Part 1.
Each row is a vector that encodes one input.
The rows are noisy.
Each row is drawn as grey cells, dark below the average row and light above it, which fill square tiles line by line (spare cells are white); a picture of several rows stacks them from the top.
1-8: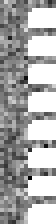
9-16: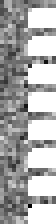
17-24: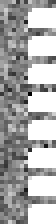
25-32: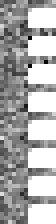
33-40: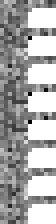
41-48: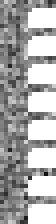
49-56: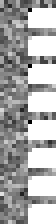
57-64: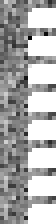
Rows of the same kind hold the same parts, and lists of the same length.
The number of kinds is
2.
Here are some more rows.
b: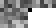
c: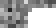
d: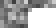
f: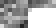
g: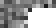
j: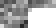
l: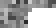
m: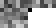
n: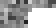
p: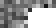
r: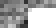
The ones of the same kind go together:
b, g, m, p
c, d, f, j, l, n, r

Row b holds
a point on a 4-point line.
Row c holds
three true/false values.
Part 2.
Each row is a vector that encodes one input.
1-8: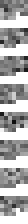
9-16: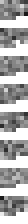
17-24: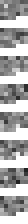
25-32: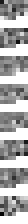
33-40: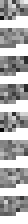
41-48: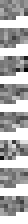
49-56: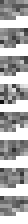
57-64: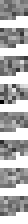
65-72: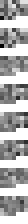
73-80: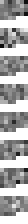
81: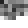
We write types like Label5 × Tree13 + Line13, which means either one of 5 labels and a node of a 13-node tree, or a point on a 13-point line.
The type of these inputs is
List2(Line7).
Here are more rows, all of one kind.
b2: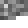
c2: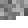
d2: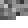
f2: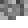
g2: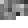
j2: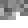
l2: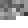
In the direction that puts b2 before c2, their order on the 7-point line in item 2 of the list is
f2, d2, b2, g2, j2, c2, l2.
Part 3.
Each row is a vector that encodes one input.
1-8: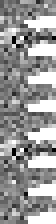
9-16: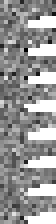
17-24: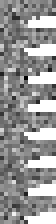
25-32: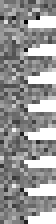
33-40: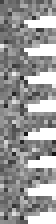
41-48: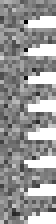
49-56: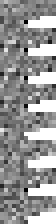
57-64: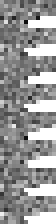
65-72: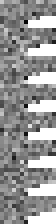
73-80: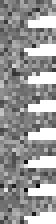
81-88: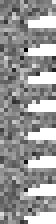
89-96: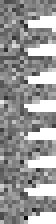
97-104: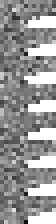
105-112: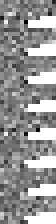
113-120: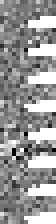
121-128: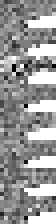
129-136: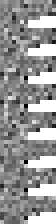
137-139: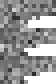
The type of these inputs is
Bool × Tree11 + Unit.
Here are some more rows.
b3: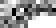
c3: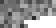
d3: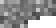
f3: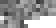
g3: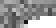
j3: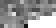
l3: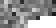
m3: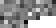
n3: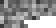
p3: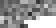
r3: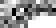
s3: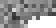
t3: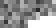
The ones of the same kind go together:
b3, r3
c3, d3, f3, g3, j3, l3, m3, n3, p3, s3, t3

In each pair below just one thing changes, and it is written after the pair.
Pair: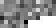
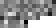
the node of the tree
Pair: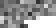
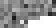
the true/false value
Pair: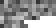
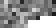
the true/false value
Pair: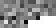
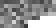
the true/false value
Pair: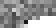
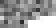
the true/false value
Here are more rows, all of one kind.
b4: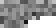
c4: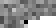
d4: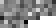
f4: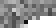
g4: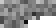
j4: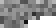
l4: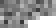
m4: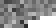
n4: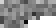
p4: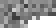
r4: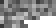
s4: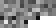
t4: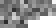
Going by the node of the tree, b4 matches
g4, j4, n4 and t4.
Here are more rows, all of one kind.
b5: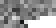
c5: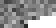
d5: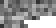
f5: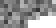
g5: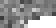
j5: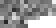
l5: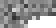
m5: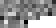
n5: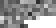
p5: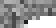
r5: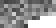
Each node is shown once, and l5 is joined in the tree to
n5 and p5.
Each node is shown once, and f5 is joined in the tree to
g5, j5 and p5.
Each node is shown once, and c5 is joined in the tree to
b5, m5 and r5.
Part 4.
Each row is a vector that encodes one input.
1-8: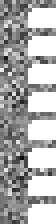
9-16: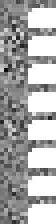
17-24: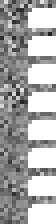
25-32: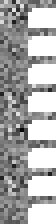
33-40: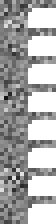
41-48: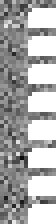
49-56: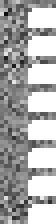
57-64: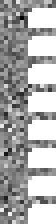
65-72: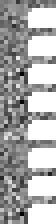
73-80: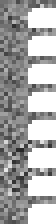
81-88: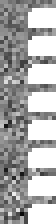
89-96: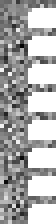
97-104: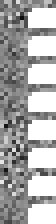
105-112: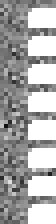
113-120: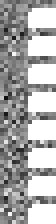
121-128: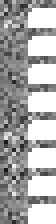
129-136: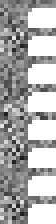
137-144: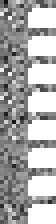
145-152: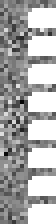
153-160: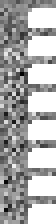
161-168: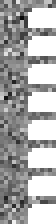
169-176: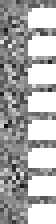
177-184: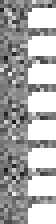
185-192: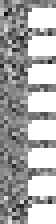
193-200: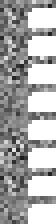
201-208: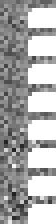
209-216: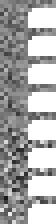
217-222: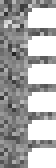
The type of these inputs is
Bool × Bool × Bool + Line8.
